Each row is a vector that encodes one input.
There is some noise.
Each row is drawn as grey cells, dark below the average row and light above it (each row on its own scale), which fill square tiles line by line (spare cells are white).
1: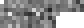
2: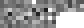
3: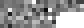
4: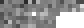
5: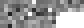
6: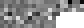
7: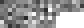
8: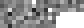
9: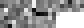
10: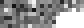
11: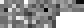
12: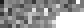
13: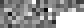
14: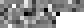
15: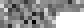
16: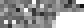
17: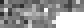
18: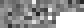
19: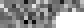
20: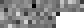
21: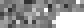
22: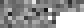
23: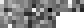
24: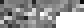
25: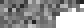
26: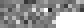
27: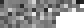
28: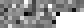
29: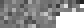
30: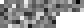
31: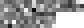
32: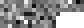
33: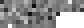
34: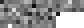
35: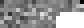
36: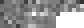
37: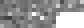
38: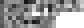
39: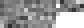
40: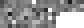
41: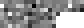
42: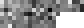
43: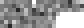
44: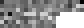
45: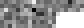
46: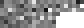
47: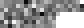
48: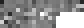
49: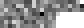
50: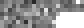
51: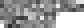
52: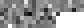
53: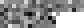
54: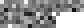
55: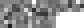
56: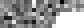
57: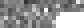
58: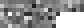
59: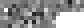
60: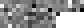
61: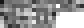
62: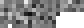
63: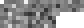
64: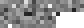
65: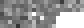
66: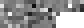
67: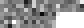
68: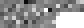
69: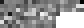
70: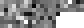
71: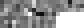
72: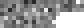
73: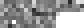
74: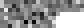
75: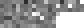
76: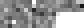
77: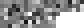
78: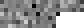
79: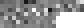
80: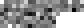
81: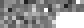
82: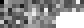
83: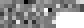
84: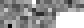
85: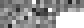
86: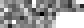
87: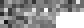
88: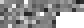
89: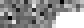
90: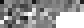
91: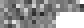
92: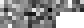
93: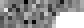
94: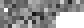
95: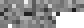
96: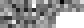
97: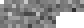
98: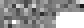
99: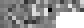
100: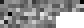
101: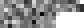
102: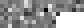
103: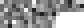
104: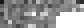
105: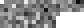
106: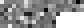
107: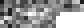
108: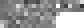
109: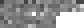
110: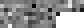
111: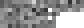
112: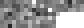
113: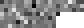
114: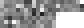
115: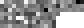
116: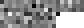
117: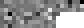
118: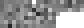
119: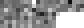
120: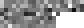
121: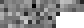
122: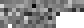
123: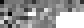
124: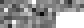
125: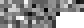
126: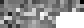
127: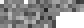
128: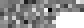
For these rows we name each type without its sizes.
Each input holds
a point on a line, together with either a point on a line, or three true/false values.
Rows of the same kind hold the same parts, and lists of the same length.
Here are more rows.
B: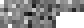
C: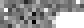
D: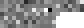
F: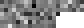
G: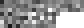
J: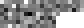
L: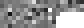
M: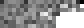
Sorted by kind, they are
B, F, J
C, D, G, L, M

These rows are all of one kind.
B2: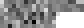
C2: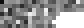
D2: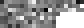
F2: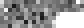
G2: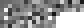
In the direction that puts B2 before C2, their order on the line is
B2, F2, C2, G2, D2.
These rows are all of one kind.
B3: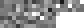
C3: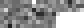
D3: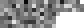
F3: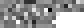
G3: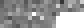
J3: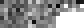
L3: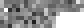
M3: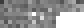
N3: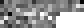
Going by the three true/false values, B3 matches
G3 and M3.
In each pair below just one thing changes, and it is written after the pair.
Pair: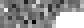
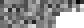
the place on the line
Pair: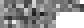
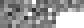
the place on the line
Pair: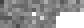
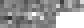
the place on the line
